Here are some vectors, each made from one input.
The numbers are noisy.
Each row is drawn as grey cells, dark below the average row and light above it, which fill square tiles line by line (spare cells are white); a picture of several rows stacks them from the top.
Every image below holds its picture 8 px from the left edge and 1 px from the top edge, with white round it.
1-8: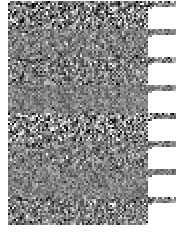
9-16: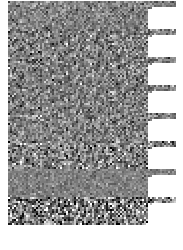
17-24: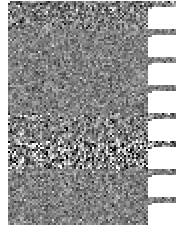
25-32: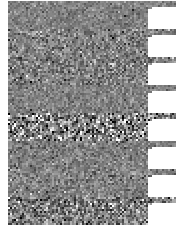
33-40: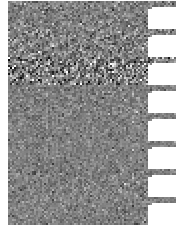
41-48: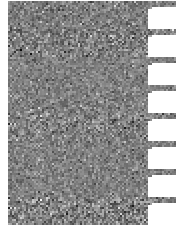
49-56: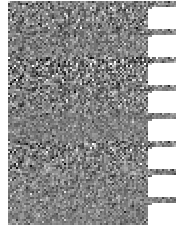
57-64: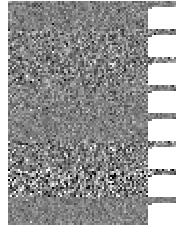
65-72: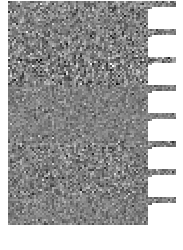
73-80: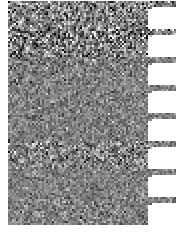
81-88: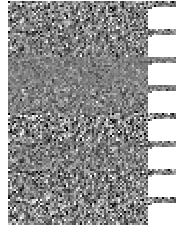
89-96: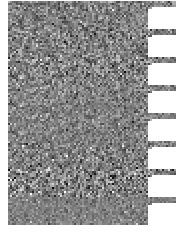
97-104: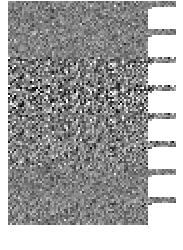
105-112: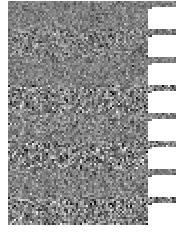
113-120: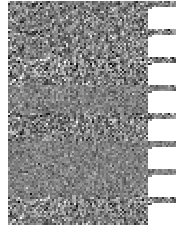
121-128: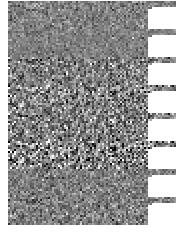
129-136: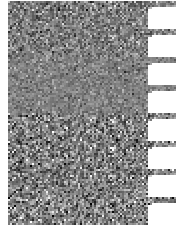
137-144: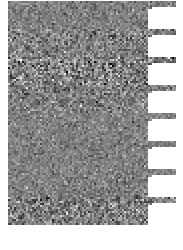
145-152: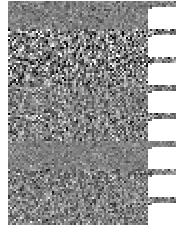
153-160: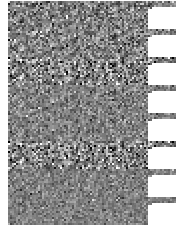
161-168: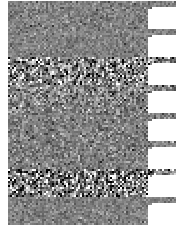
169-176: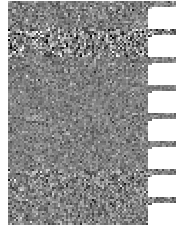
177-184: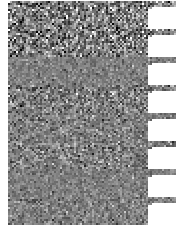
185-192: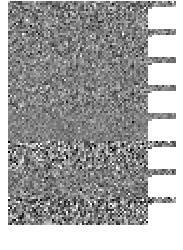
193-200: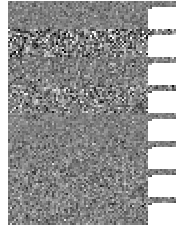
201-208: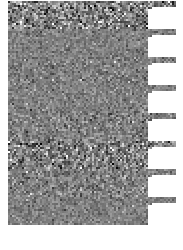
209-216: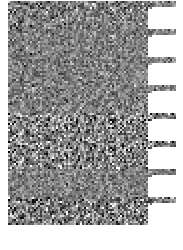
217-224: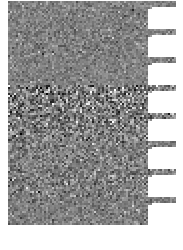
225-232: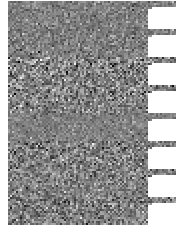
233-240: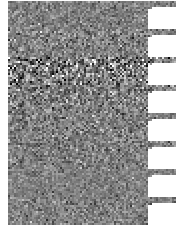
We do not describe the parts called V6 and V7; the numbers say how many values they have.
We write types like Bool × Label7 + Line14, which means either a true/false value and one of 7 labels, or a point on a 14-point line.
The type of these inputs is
Bool × Line5 + (Line4 + V7) × (Line9 + V6).
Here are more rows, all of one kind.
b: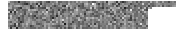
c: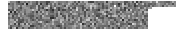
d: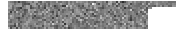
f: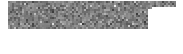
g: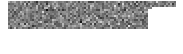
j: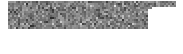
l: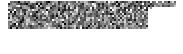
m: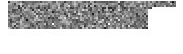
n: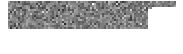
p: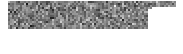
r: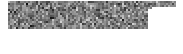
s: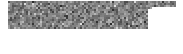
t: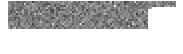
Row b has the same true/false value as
d, l, m and n.
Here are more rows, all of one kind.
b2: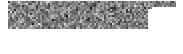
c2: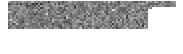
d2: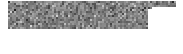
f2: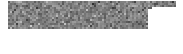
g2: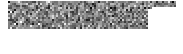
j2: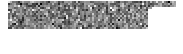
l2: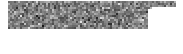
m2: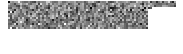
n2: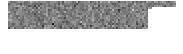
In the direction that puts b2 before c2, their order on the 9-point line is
d2, j2, f2, b2, m2, c2, n2, l2, g2.
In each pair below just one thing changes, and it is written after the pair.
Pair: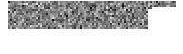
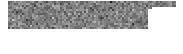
the value of V6
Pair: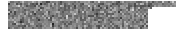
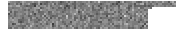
the value of V7
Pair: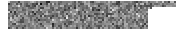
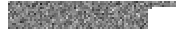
the value of V6
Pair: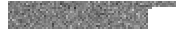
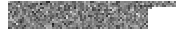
the value of V6
